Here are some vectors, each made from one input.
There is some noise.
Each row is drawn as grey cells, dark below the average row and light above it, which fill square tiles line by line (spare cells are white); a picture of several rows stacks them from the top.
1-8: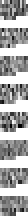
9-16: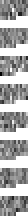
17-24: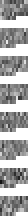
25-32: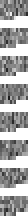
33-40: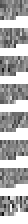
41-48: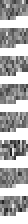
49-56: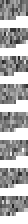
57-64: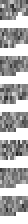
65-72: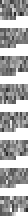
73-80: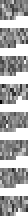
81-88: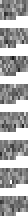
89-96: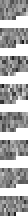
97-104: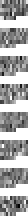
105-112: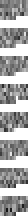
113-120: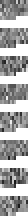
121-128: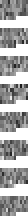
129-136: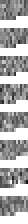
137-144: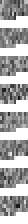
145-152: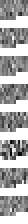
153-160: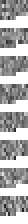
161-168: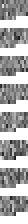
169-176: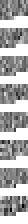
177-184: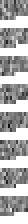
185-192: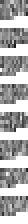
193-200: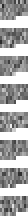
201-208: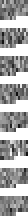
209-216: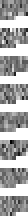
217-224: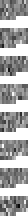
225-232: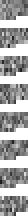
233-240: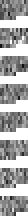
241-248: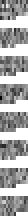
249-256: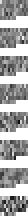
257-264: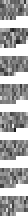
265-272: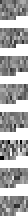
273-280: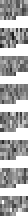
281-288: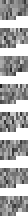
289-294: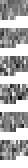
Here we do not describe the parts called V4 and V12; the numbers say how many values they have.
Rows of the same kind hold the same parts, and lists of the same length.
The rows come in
4 kinds.
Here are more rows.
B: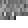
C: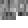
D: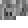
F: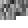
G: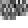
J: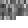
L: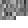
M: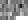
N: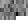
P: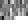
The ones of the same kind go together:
B, C, D, L
F, N
G, J, P
M

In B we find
four true/false values.
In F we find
one of 8 labels.
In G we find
a value of V4 and a value of V12.
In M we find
a point on a 5-point circle and a value of V12.
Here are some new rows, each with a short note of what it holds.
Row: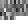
a point on a 5-point circle and a value of V12
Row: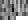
one of 8 labels
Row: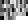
a value of V4 and a value of V12
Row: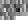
a point on a 5-point circle and a value of V12
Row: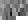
four true/false values
